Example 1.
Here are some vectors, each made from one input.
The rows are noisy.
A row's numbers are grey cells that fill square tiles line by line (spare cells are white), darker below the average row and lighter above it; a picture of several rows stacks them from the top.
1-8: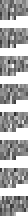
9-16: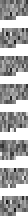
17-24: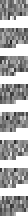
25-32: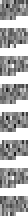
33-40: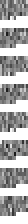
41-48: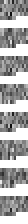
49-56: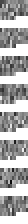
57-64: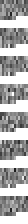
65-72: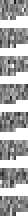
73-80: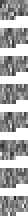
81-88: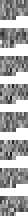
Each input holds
a node of a 17-node tree.
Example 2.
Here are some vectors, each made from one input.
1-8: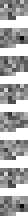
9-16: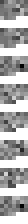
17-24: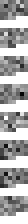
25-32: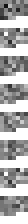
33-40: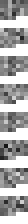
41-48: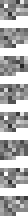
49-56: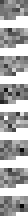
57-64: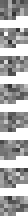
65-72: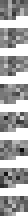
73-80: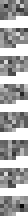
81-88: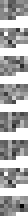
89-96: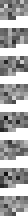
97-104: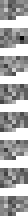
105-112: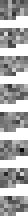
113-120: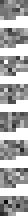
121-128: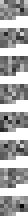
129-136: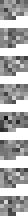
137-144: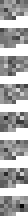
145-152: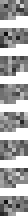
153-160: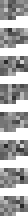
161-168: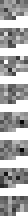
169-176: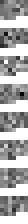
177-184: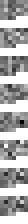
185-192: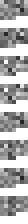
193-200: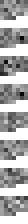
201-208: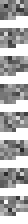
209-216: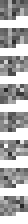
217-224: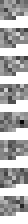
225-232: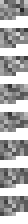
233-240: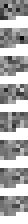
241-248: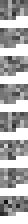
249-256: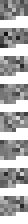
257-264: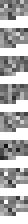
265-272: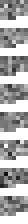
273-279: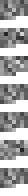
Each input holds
a point on a 13-point circle.
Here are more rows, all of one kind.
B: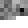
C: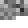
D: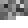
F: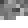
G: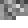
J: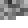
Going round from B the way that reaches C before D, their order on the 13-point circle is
B, C, J, G, F, D.
